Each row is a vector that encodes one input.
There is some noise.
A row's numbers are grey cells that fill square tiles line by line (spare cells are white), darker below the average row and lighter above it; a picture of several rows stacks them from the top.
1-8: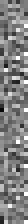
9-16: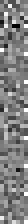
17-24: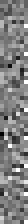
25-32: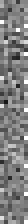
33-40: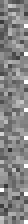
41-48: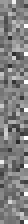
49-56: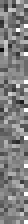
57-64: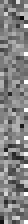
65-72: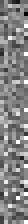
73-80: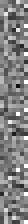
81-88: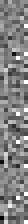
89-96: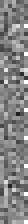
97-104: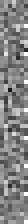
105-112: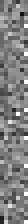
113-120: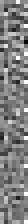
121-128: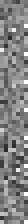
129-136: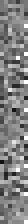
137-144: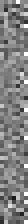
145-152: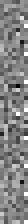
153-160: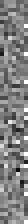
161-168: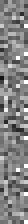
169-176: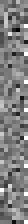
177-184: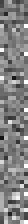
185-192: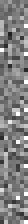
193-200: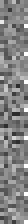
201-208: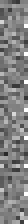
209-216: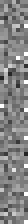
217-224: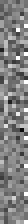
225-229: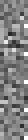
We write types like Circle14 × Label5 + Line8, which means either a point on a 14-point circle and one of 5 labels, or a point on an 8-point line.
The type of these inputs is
Bool × Bool × Bool + List2(Line11).
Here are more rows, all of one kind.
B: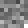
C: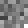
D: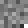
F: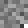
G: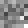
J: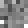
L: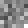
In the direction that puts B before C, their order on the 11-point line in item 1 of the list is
J, B, L, G, C, F, D.
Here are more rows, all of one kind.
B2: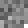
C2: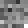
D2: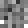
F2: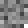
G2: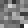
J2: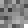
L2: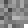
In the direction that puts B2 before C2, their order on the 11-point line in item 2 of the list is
J2, F2, B2, G2, L2, D2, C2.
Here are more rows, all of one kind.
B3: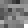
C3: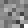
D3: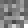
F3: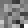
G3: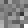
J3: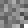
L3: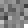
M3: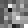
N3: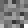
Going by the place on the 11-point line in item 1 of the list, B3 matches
D3 and M3.
